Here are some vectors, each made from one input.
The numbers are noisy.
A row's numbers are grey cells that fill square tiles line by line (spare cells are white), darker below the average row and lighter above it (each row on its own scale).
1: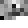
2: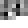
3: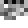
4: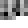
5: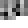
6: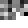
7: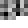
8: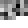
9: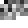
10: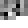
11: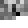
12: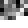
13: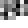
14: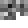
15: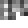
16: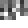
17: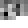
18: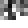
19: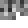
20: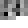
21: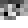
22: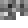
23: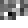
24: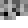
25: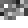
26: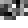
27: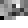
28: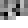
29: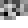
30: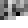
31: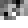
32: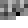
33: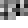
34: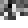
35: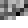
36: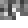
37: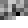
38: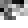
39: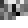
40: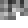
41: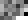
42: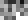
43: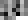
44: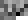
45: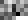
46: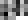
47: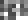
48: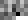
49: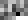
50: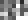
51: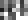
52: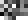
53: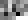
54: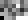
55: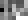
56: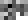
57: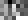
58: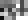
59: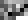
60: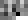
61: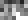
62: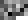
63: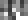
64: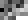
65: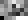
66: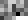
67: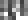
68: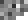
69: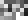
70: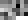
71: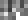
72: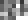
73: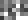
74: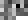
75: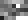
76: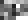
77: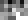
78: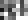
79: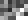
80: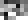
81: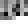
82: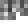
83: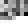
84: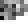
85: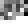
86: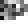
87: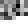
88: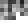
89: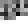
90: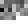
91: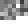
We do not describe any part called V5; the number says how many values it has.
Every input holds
a list of up to two items, each a true/false value and a value of V5.
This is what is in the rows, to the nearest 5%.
All of them are lists of up to two items, each a true/false value and a value of V5: about 5% are empty, 40% hold one and 60% two.
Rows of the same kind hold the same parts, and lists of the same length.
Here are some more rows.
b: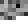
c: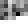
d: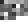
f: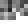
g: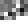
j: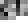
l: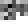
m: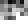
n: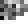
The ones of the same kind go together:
b, f, j, m
c, d, g, n
l

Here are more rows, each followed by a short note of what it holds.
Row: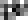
the empty list
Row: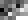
a list of two items
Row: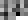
a list of two items
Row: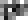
the empty list
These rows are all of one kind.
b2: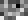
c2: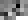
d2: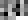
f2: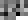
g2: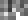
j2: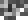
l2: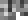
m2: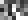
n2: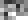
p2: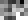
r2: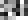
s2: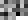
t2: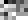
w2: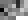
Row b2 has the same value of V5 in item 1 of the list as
d2, g2, j2 and r2.
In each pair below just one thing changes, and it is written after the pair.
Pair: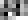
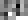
the true/false value in item 2 of the list
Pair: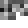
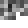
the value of V5 in item 2 of the list
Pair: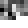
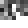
the true/false value in item 1 of the list
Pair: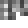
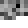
the value of V5 in item 2 of the list
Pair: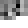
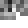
the true/false value in item 1 of the list
